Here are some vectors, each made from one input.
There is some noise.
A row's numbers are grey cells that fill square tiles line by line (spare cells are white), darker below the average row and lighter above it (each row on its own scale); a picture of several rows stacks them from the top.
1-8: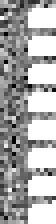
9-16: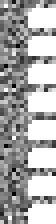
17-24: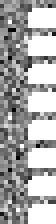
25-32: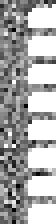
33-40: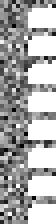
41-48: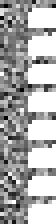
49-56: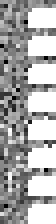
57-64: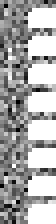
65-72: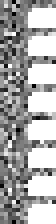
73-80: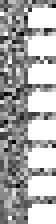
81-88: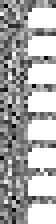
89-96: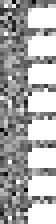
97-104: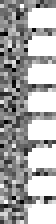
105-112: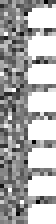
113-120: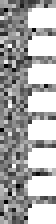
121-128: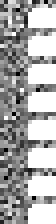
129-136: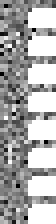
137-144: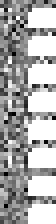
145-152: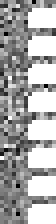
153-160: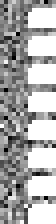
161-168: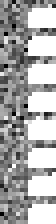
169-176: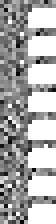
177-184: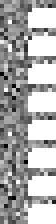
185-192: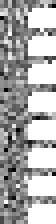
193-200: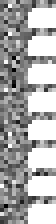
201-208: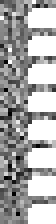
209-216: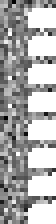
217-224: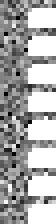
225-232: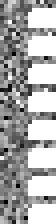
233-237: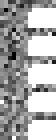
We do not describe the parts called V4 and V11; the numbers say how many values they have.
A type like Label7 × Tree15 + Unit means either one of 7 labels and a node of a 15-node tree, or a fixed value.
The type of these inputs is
Label6 + (Line9 + V11) × V4.
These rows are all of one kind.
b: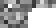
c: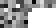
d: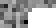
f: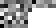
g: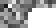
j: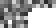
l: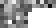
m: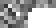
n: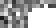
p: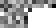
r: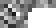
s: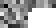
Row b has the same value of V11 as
g, m, r and s.
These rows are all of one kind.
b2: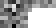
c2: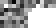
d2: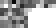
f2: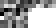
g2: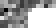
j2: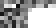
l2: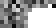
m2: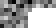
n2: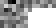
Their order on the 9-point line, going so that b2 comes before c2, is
l2, j2, b2, f2, g2, m2, d2, c2, n2.
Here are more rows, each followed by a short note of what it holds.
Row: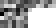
a point on a 9-point line and a value of V4
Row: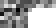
a point on a 9-point line and a value of V4
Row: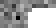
one of 6 labels
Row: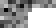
a point on a 9-point line and a value of V4
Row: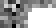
a point on a 9-point line and a value of V4
